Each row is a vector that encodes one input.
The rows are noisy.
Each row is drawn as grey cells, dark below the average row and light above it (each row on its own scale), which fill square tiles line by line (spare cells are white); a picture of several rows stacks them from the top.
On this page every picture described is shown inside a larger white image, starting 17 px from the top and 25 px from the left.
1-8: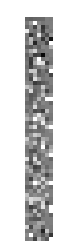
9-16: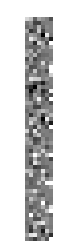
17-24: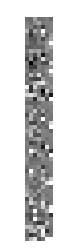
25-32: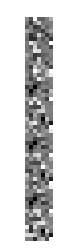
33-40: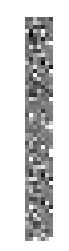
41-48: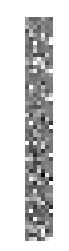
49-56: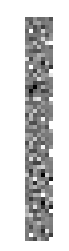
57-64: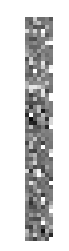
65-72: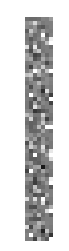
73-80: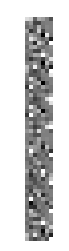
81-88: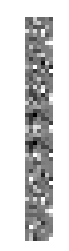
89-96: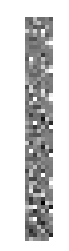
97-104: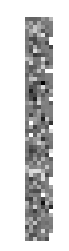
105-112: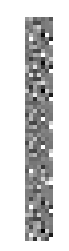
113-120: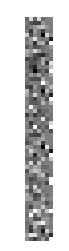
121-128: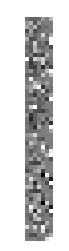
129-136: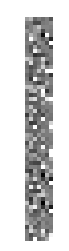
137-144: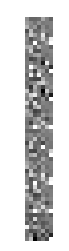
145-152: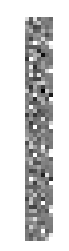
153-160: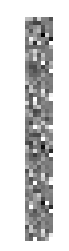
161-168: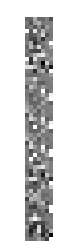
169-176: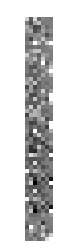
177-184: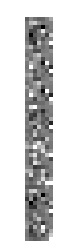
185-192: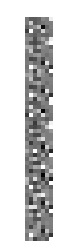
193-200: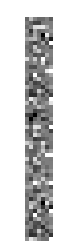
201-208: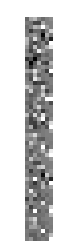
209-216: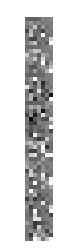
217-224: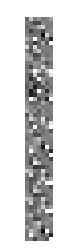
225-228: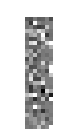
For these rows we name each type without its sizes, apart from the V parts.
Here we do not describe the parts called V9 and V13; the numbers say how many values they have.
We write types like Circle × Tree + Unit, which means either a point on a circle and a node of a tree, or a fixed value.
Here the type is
Bool × V9 + (Circle + Unit) × V13.
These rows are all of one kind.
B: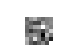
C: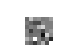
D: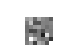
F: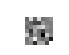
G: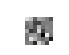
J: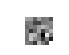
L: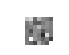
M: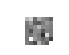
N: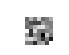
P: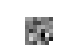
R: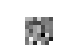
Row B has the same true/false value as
C, F and N.
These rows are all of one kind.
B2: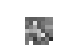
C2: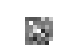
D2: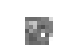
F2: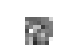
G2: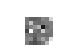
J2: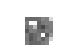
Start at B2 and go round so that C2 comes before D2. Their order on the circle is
B2, C2, J2, G2, D2, F2.
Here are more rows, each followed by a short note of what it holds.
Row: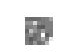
a value of V13
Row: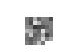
a value of V13
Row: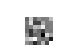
a true/false value and a value of V9
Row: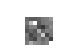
a point on a circle and a value of V13
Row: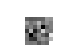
a point on a circle and a value of V13
